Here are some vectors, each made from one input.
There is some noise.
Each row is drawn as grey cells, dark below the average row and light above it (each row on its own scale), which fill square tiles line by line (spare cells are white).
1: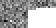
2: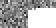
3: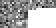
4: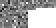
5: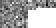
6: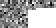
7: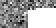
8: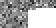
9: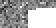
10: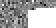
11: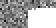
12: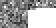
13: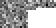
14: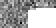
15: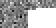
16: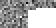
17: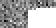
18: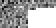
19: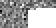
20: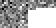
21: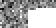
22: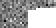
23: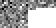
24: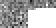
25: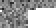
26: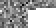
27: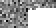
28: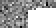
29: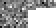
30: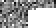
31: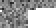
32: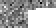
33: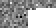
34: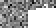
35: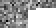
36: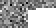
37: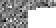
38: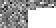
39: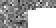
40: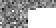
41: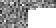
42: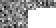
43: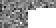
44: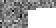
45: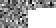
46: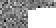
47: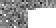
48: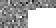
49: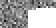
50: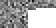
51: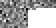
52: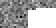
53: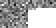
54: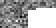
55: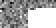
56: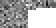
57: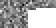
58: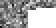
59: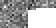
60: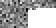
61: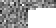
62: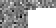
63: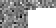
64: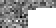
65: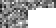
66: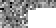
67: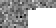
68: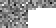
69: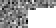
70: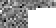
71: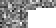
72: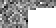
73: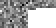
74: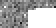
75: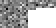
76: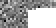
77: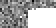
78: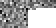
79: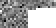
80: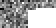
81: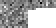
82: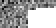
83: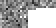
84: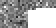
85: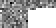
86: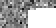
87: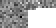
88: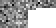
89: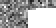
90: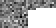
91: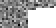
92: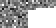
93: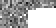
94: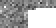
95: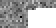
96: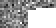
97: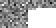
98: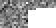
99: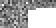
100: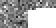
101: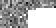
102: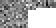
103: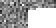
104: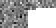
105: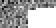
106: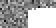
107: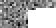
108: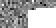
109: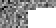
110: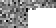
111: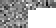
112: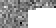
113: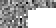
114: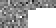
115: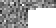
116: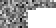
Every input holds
a point on a 14-point line and four true/false values.
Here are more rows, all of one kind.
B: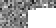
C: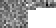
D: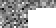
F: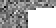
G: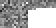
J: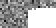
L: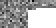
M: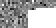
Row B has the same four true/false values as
D and J.
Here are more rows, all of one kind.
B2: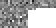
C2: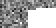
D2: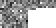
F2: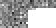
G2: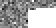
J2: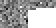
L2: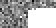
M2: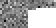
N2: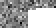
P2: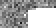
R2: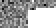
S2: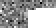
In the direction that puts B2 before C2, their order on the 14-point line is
M2, L2, B2, C2, N2, P2, F2, S2, G2, R2, D2, J2.
